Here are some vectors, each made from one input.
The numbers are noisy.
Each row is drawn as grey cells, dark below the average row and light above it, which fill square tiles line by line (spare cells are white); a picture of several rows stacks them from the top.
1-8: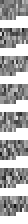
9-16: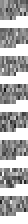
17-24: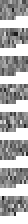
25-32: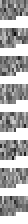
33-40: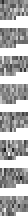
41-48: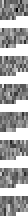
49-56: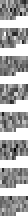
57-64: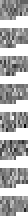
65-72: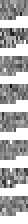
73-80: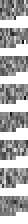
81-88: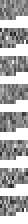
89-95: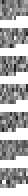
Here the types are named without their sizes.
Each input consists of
a true/false value, together with either a label, or a point on a line.
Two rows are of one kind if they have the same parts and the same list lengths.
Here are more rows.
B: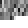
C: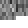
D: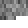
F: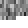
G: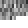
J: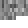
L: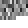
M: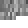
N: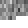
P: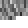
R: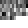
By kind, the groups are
B, C, D, L, R
F, G, J, M, N, P

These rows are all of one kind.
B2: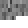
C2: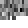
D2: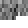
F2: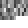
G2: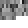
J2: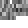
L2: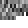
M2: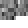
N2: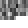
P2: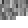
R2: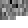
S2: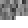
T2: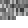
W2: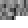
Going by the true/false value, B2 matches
F2, L2 and R2.
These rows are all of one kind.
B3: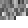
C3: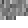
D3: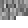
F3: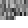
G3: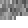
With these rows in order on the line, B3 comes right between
F3 and G3.
